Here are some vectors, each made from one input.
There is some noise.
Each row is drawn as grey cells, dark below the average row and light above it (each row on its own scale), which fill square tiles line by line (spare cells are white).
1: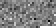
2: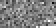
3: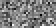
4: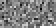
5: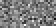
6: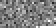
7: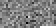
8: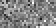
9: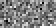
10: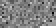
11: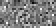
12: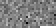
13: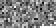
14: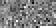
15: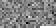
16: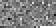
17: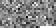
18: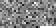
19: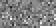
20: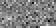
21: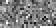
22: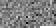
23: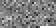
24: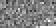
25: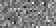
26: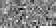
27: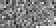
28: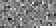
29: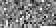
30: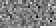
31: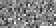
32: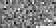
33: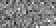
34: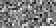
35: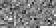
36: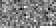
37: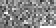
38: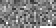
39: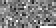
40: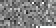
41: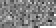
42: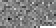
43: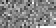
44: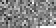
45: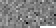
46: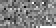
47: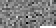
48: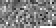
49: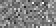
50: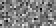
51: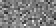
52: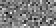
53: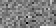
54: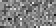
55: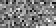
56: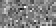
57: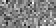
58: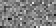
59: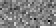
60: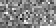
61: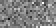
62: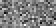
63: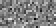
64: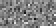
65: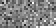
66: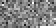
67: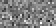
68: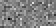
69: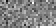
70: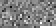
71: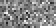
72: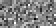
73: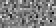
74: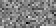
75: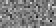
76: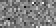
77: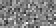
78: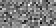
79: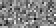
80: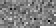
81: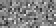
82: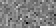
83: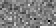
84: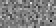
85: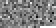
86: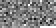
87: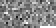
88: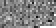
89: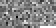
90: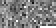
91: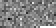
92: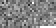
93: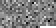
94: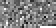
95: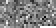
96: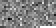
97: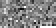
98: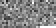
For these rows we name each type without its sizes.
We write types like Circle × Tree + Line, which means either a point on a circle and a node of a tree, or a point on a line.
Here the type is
Label × Line.
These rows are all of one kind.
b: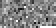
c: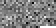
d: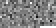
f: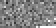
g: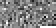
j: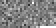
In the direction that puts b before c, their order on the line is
g, d, f, j, b, c.
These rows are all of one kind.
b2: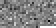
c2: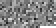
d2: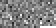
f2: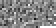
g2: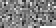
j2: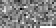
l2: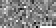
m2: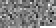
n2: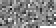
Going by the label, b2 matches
c2, f2 and n2.
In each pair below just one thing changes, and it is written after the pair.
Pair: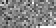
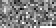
the label
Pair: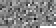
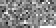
the label
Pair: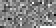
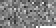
the place on the line
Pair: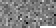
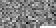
the place on the line
